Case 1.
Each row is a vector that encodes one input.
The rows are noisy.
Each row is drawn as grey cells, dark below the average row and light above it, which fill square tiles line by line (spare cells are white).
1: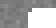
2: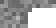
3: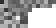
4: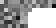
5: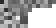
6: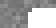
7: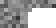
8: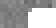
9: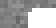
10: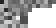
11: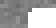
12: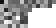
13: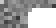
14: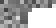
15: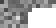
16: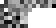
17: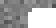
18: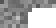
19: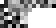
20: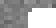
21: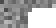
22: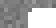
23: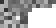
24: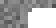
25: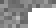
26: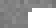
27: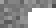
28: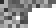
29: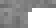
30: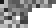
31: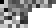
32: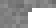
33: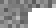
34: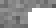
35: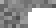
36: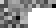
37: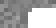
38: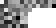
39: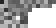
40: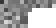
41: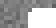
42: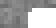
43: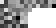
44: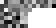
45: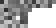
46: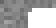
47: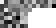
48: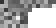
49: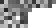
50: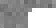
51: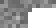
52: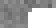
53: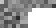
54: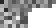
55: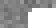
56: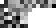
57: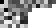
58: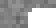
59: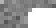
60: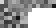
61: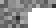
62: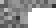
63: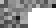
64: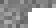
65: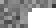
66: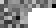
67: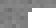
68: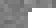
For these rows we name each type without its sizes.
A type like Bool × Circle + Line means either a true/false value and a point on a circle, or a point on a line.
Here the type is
Bool × Line.
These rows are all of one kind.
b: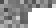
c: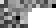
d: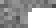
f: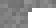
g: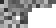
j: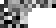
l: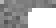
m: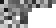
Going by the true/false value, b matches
j and m.
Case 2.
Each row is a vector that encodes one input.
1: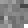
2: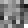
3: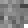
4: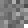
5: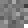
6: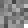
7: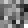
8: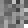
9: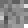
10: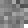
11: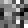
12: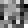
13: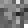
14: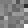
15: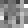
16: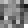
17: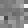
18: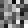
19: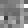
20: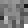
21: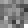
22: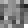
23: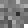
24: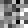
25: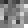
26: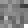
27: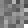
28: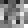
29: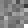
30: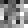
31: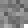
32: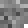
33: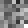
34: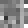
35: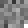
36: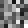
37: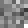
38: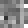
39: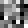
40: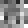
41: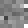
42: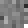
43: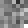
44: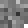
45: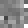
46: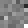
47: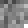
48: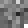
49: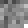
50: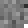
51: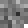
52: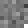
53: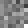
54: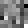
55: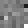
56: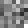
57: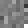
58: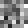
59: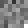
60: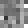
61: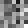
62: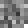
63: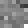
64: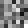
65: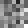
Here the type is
Line5 + Line6.
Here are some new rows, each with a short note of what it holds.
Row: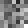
a point on a 6-point line
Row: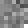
a point on a 6-point line
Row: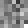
a point on a 6-point line
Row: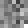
a point on a 6-point line
